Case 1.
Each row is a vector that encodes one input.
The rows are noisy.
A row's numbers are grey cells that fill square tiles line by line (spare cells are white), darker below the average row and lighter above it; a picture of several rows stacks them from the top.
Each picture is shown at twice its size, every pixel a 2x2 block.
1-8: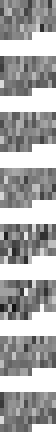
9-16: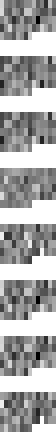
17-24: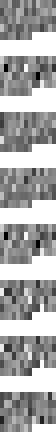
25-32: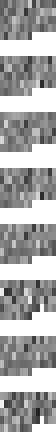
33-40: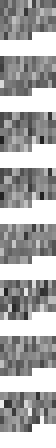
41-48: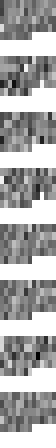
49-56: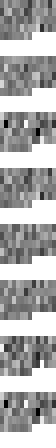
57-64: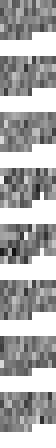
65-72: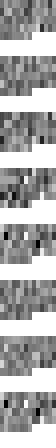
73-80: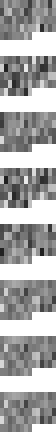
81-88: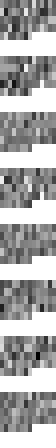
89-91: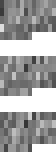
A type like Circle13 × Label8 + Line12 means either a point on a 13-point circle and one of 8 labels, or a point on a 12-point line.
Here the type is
Line6 + Line7.
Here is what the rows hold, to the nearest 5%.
About 35% of them hold a point on a 6-point line. The rest hold a point on a 7-point line.
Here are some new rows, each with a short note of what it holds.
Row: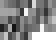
a point on a 6-point line
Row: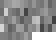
a point on a 7-point line
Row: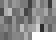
a point on a 7-point line
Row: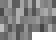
a point on a 7-point line
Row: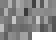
a point on a 7-point line
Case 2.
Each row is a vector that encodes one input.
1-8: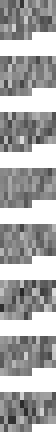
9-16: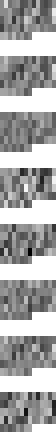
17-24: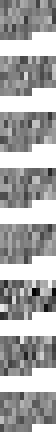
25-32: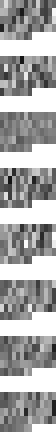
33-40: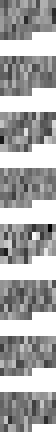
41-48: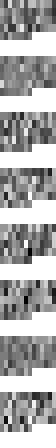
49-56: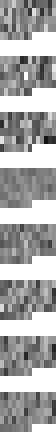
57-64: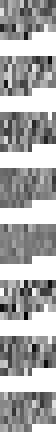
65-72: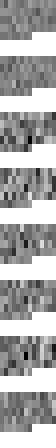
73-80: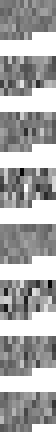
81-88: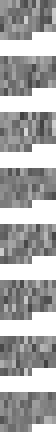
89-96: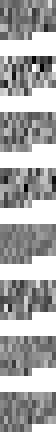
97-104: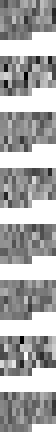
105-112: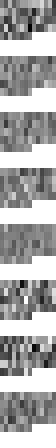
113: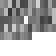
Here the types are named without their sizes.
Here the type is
Bool × Bool × Bool × Bool + Line.
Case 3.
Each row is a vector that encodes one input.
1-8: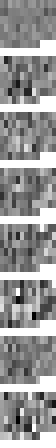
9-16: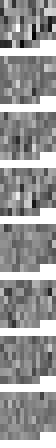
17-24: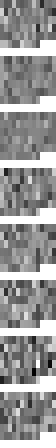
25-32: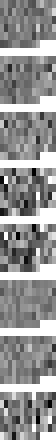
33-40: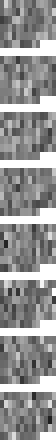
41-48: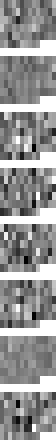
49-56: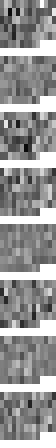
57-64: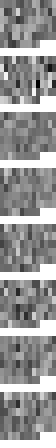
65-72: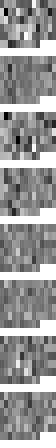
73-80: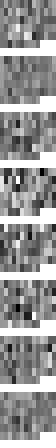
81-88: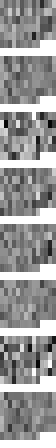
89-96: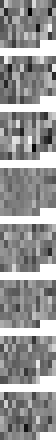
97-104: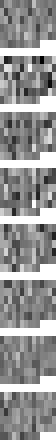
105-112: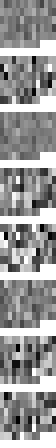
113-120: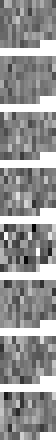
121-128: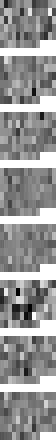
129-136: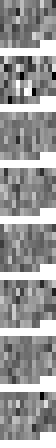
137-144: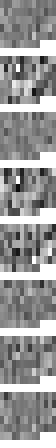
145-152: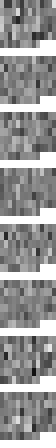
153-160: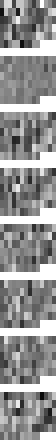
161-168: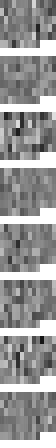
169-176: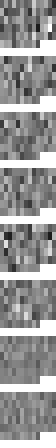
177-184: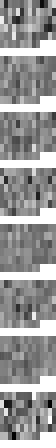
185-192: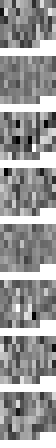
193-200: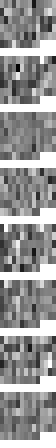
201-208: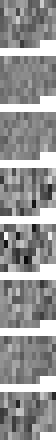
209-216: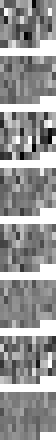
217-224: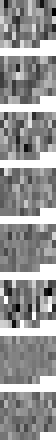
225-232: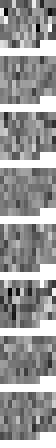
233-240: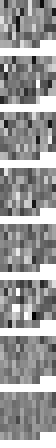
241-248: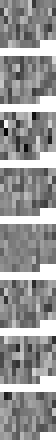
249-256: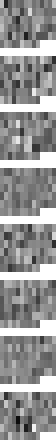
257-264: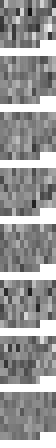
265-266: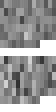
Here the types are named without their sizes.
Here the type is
(Bool × Bool × Bool × Bool + Unit) × Line.
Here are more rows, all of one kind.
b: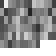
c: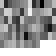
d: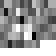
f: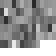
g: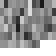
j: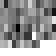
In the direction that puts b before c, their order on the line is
b, f, j, c, g, d.
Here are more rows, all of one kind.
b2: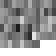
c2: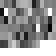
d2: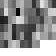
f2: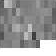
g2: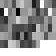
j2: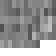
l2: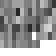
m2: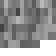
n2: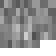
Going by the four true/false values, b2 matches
j2, m2 and n2.
